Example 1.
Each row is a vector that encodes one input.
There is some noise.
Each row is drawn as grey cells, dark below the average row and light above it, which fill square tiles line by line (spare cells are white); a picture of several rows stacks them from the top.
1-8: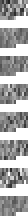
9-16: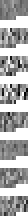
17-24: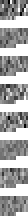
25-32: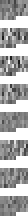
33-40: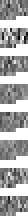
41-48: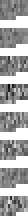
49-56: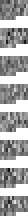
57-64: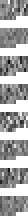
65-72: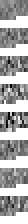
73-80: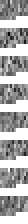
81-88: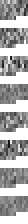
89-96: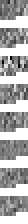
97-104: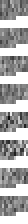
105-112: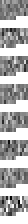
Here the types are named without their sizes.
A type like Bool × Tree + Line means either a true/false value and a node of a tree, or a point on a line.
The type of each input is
Bool × Bool × Bool × Bool + List(Line).
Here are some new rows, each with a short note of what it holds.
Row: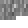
a list of two items
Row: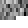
four true/false values
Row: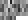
four true/false values
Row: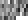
a list of one item
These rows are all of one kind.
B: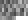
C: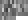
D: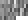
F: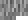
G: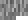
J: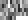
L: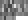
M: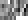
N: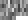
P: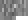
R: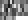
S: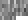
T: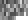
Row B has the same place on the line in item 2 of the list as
F and P.
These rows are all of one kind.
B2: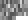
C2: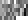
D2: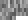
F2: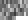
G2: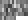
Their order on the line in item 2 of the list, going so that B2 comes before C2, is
D2, G2, B2, C2, F2.
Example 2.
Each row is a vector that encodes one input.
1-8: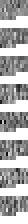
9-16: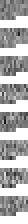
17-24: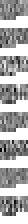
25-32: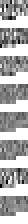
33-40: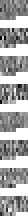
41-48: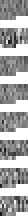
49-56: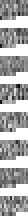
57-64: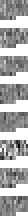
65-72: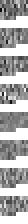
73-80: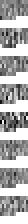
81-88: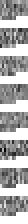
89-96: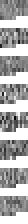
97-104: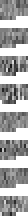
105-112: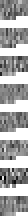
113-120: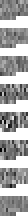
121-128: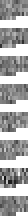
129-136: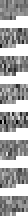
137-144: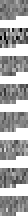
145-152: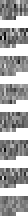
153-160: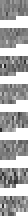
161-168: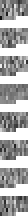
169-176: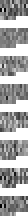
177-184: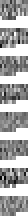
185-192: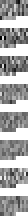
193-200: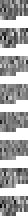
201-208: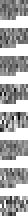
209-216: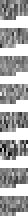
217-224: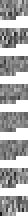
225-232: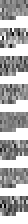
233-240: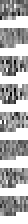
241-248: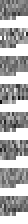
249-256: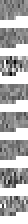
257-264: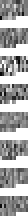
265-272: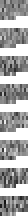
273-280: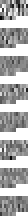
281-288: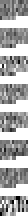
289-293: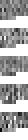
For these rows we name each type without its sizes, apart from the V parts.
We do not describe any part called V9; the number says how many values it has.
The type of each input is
Bool × Bool × Bool × Circle + V9.
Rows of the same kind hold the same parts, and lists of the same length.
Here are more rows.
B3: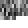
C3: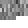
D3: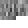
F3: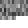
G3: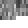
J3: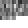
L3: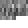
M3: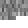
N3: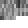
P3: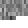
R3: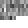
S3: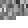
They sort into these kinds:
B3, C3, D3, F3, L3, S3
G3, J3, M3, N3, P3, R3

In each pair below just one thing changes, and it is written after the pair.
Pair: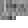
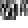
the place on the circle
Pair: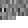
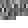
the place on the circle
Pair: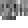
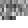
one of the three true/false values
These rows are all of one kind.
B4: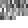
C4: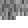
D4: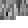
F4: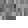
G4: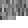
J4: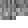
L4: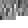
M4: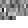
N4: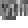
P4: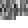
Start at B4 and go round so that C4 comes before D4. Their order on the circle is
B4, L4, C4, M4, F4, P4, G4, D4, N4, J4.
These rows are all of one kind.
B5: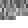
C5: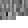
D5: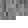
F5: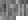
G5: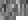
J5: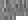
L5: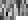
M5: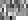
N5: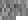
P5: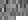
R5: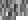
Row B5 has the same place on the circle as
G5 and P5.
